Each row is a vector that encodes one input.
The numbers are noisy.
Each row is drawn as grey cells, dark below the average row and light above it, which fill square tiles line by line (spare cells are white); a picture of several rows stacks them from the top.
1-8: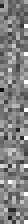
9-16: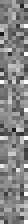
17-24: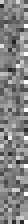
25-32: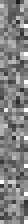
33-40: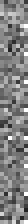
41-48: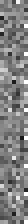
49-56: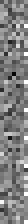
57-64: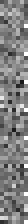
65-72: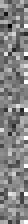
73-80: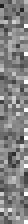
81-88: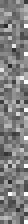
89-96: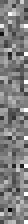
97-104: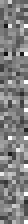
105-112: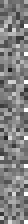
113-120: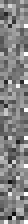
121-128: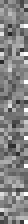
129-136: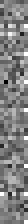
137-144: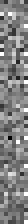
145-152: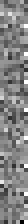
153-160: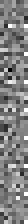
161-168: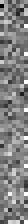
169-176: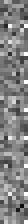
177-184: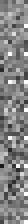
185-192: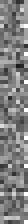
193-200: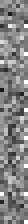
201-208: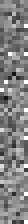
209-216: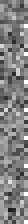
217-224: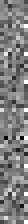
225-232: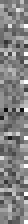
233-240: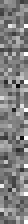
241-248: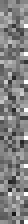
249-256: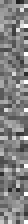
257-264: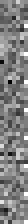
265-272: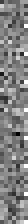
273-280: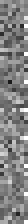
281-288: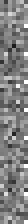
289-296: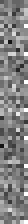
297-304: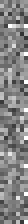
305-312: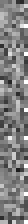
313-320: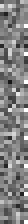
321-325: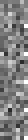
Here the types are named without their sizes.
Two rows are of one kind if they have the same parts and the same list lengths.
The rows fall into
2 kinds.
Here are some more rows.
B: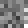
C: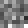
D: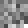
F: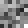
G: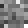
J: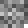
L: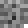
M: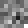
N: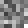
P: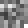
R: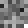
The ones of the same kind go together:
B, C, D, G, J, L
F, M, N, P, R

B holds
a point on each of two circles.
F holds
a point on each of two lines.
